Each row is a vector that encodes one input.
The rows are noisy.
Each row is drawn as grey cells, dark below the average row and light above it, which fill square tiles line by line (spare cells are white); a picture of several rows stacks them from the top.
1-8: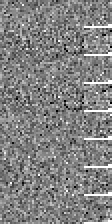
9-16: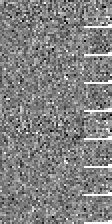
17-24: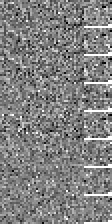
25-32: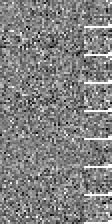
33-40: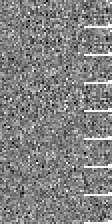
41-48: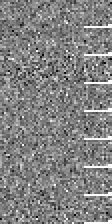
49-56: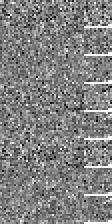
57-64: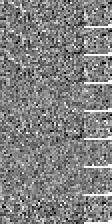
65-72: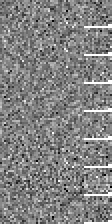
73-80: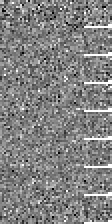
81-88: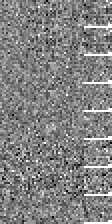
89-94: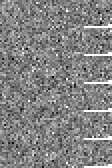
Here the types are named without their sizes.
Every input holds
a point on a line, together with either a point on a line, or four true/false values.
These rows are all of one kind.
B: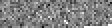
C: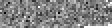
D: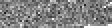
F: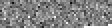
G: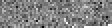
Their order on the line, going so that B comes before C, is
F, B, G, D, C.
